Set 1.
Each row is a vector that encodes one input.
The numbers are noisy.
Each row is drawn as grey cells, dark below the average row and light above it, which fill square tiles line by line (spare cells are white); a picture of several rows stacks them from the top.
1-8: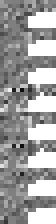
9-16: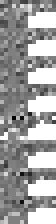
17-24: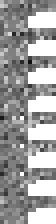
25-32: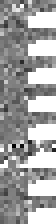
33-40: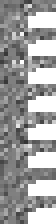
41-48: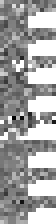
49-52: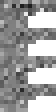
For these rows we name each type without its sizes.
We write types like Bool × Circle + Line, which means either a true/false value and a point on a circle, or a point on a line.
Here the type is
Line × Tree.
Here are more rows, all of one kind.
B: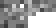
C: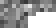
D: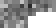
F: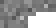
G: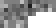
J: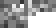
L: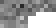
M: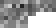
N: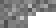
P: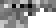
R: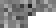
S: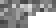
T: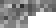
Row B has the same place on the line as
D, M, S and T.
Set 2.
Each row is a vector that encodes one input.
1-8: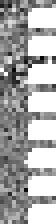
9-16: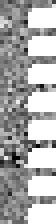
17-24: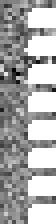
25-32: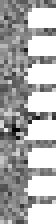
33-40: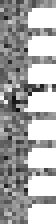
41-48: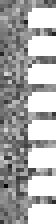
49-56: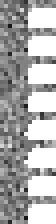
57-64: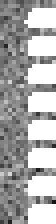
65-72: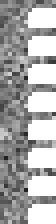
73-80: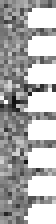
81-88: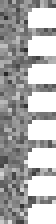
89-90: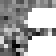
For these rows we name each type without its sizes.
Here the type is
List(Line).
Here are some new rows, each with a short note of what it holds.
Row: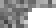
a list of two items
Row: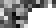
the empty list
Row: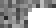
a list of two items
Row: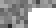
a list of two items
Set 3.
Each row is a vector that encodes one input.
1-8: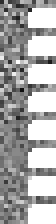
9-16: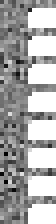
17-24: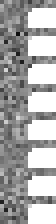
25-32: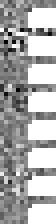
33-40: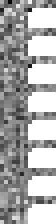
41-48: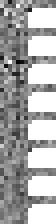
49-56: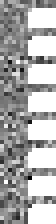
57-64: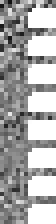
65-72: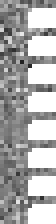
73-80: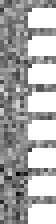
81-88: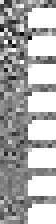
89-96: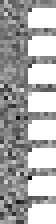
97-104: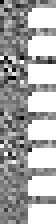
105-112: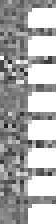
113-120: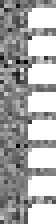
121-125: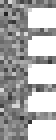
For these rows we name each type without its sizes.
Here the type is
(Circle + Unit) × Line.
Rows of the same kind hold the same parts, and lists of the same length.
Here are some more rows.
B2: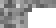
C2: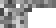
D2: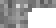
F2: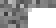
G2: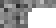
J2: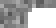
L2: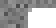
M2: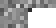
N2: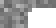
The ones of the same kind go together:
B2, C2, F2, J2, L2, N2
D2, G2, M2

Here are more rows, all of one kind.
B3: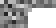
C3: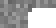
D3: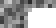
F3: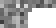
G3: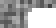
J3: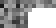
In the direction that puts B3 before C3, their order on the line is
G3, B3, J3, D3, F3, C3.
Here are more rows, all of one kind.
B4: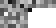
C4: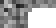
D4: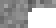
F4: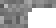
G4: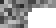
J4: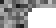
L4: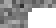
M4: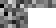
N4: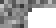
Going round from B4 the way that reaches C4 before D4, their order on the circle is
B4, C4, F4, M4, G4, D4, N4, J4, L4.
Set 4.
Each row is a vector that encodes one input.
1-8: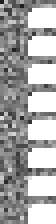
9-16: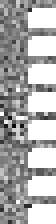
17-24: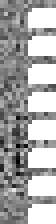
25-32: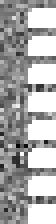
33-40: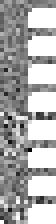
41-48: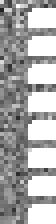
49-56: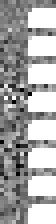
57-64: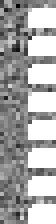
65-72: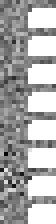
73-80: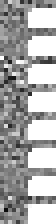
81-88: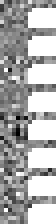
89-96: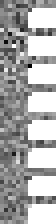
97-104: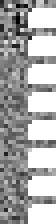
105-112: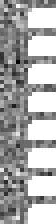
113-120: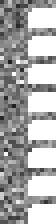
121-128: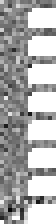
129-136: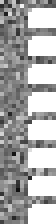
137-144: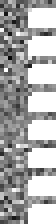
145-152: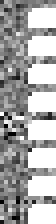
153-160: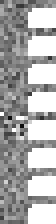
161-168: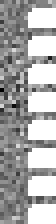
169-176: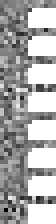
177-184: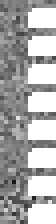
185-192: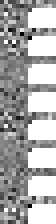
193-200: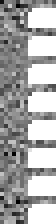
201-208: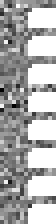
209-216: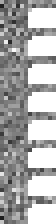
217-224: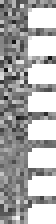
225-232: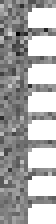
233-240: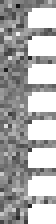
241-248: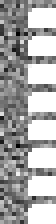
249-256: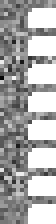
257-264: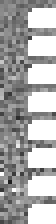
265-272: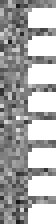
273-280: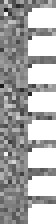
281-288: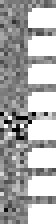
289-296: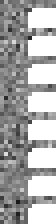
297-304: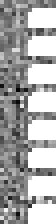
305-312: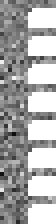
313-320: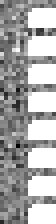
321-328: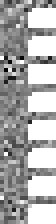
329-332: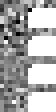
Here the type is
Circle14 + Circle16 + Unit.
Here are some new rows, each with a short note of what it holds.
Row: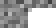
a fixed value
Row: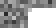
a point on a 16-point circle
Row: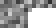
a fixed value
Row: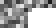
a fixed value
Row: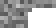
a point on a 14-point circle
